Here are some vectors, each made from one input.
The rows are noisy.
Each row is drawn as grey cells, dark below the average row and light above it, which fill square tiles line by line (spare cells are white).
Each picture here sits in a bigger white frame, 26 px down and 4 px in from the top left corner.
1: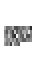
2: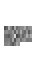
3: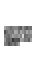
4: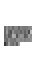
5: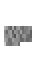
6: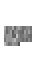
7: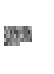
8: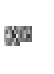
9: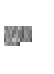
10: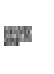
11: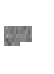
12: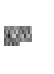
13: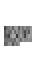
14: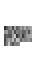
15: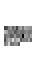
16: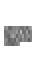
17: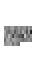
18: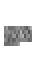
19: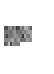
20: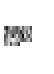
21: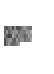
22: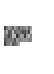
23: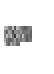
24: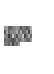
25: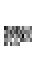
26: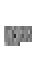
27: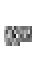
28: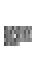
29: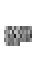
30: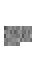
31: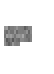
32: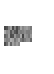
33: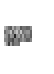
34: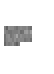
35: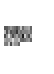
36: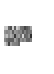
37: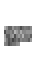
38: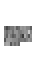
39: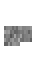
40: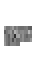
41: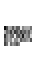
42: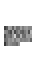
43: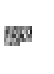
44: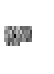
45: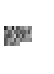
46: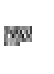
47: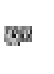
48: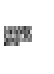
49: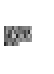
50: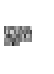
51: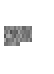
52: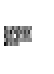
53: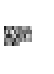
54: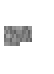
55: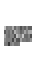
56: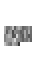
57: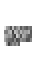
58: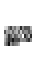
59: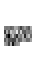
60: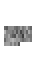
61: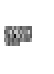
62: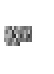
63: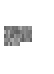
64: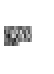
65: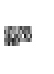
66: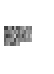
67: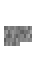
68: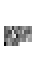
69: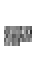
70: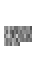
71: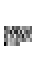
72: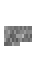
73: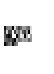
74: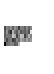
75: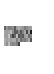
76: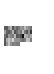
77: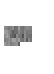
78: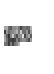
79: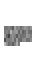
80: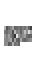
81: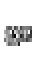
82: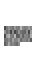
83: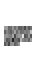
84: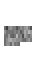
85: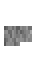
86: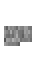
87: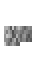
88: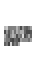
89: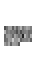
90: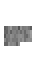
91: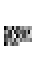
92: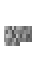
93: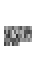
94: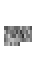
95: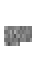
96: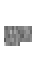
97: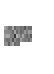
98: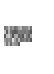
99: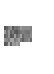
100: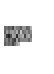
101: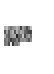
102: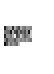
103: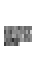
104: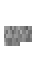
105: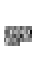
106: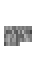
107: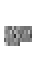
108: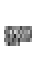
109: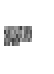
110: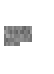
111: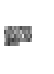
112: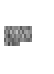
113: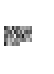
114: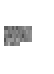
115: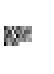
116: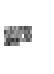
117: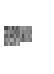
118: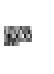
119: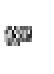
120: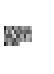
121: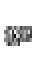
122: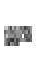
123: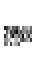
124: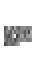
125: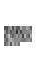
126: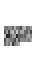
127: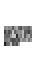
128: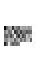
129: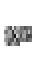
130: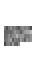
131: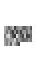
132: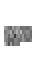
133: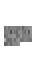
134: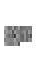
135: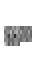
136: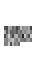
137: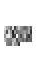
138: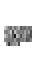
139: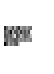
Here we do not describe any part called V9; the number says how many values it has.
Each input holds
either a fixed value, or a point on a 4-point line and a point on a 5-point line, or four true/false values and a value of V9.
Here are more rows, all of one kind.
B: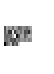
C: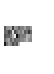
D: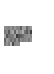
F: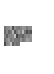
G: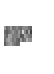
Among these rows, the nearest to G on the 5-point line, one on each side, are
C and F.
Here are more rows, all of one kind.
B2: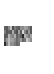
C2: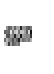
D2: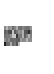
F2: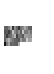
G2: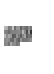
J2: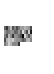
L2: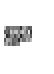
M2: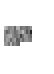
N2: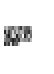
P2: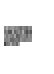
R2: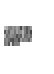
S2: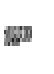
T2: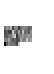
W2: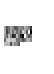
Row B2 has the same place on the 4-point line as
F2, M2, R2 and T2.
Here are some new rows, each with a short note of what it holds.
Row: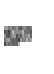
a point on a 4-point line and a point on a 5-point line
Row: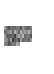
four true/false values and a value of V9
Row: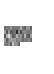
four true/false values and a value of V9
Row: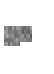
four true/false values and a value of V9
